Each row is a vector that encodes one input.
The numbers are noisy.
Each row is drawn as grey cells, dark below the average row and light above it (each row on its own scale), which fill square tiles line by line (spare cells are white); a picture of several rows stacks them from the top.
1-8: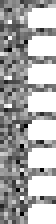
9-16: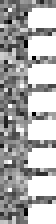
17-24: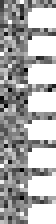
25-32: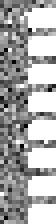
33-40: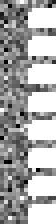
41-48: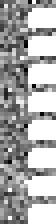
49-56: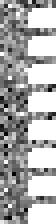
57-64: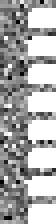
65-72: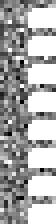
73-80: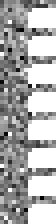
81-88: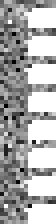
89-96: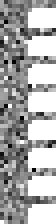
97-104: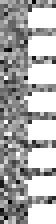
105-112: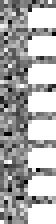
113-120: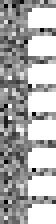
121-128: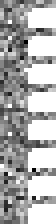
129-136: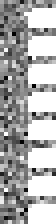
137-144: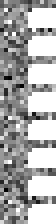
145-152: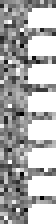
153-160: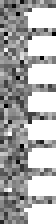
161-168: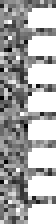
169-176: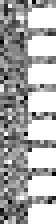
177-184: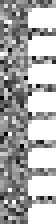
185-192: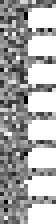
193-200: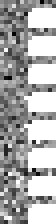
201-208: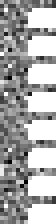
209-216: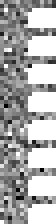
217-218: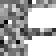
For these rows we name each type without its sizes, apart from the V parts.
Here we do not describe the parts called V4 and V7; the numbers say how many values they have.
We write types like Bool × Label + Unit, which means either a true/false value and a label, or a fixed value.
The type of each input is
(Bool × Label + V7) × V4.
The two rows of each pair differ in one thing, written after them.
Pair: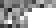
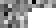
the value of V4
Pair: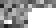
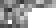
the label
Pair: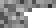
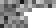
the true/false value
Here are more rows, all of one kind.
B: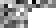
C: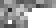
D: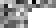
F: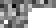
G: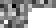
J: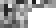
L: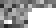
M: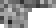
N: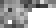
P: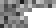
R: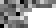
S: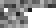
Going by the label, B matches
C, D, J and P.
